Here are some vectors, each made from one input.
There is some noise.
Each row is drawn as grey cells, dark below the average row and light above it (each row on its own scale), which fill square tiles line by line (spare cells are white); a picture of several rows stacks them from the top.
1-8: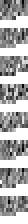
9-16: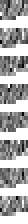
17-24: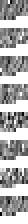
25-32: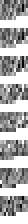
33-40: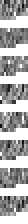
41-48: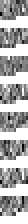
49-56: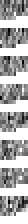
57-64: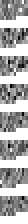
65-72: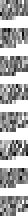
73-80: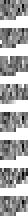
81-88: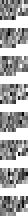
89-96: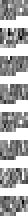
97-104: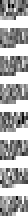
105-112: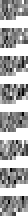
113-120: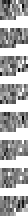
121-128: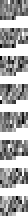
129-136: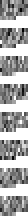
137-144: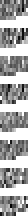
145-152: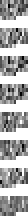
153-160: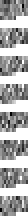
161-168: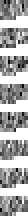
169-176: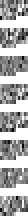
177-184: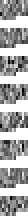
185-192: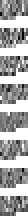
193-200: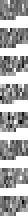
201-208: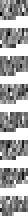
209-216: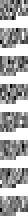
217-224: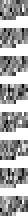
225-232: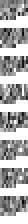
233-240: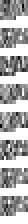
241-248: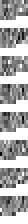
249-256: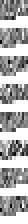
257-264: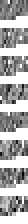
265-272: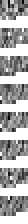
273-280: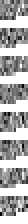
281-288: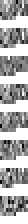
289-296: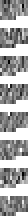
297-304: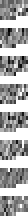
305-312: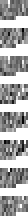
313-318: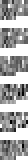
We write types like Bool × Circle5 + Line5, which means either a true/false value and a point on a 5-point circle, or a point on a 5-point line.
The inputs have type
Bool × Circle10 + Unit.
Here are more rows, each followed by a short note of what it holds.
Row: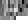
a point on a 10-point circle and a true/false value
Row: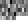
a fixed value
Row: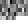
a fixed value
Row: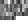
a point on a 10-point circle and a true/false value
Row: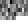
a fixed value
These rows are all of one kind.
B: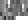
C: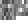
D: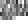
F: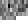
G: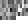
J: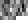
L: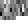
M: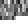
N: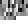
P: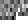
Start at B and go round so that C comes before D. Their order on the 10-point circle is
B, M, P, G, C, J, D, F, N, L.
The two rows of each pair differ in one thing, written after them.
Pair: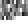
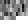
the true/false value
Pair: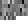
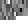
the place on the 10-point circle
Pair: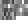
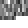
the place on the 10-point circle
